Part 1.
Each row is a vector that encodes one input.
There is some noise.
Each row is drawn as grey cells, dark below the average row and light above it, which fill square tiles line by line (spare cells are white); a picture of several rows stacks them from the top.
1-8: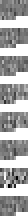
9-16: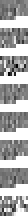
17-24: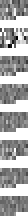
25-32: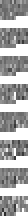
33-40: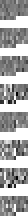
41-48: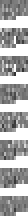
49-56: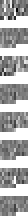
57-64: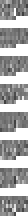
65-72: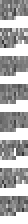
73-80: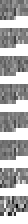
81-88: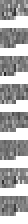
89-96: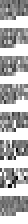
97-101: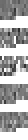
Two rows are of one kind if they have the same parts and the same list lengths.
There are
2 kinds of row.
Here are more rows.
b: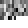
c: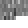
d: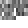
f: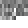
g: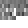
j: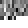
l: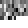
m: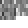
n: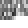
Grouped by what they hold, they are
b, j, l
c, d, f, g, m, n

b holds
a fixed value.
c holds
three true/false values.
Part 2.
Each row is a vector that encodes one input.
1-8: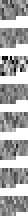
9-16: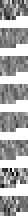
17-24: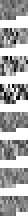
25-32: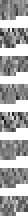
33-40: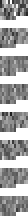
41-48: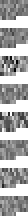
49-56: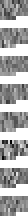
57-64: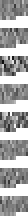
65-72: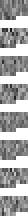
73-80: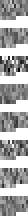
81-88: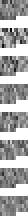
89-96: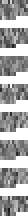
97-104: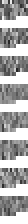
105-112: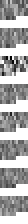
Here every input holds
five true/false values.
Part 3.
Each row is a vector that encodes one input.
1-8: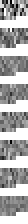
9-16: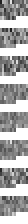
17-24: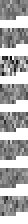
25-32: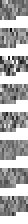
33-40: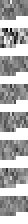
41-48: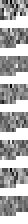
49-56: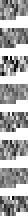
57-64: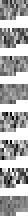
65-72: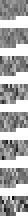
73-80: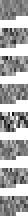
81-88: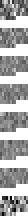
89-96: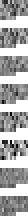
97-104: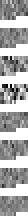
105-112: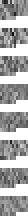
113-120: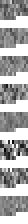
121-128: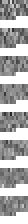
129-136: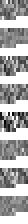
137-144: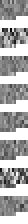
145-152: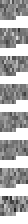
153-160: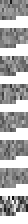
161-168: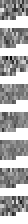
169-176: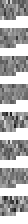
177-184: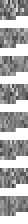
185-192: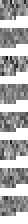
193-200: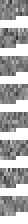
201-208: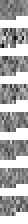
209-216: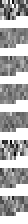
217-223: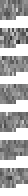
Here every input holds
either a fixed value, or five true/false values.
